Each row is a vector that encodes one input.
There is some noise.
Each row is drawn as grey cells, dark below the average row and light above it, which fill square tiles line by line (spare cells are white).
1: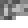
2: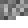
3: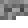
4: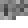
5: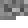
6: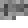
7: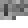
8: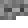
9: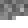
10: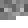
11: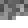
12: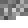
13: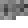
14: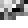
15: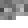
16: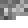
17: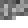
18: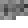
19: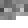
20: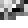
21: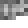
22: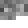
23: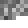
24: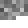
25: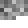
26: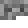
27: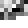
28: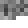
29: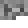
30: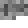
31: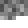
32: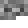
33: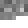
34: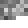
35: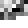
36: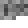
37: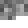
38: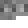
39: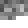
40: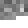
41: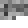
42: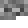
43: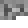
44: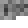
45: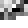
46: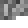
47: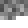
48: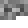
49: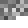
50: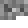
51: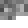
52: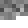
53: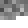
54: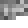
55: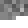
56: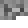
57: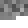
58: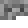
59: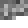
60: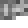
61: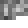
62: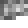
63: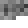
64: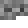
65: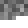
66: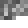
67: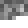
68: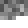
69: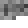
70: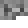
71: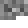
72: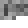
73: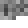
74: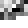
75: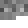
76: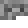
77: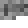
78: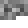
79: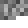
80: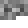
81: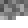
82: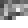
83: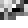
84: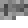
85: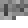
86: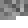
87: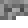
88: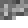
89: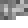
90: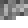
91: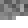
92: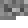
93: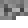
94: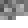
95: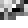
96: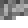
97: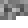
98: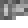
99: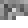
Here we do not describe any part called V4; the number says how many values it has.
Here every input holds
a list of up to two items, each a true/false value and a value of V4.
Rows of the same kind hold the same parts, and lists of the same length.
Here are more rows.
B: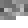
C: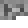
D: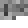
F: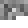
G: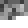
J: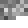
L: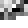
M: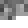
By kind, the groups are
B, G, J, M
C, D, F
L

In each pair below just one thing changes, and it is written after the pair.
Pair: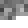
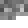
the value of V4 in item 2 of the list
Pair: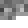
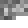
the true/false value in item 1 of the list
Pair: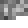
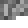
the true/false value in item 2 of the list
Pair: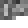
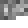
the true/false value in item 2 of the list
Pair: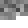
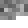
the true/false value in item 2 of the list
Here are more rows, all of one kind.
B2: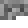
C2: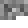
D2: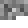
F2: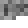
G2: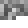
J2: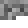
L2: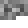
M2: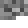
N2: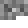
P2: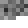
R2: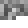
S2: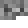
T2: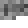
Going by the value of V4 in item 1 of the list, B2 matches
J2 and T2.
